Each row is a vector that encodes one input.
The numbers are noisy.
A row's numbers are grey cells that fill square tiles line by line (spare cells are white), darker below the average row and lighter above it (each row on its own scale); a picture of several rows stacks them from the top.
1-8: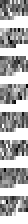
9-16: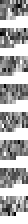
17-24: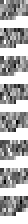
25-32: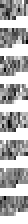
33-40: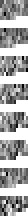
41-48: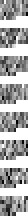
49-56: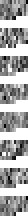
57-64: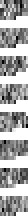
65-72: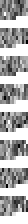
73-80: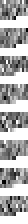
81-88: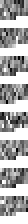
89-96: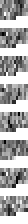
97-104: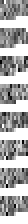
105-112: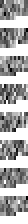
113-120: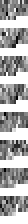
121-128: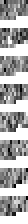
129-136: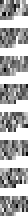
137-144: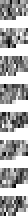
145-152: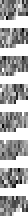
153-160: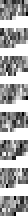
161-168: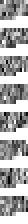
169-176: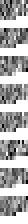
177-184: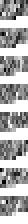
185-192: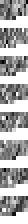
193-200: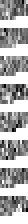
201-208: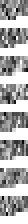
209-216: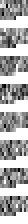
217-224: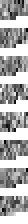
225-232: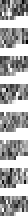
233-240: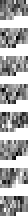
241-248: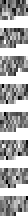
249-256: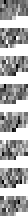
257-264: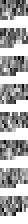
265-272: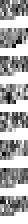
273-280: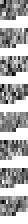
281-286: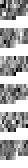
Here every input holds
four true/false values.
